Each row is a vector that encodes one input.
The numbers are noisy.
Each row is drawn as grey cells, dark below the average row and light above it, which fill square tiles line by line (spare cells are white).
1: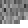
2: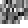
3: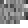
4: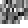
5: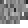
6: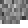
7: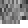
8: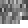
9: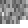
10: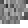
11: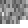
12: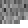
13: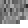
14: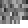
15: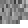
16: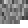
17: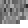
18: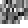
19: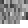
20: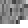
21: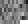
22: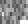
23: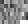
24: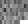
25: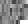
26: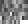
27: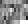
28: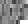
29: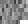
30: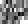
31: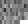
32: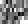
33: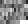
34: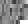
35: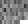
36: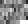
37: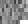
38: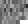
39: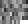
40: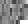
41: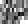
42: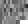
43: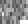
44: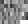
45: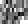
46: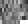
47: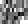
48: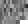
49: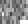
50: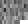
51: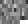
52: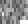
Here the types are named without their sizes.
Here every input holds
a list of points on a line.
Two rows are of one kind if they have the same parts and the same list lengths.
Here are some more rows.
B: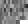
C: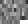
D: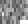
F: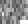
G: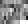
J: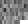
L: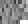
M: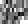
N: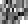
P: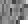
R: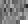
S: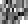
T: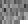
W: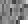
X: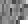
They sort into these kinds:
B, D, F, J, L, P, R, T, W, X
C, G
M, N, S

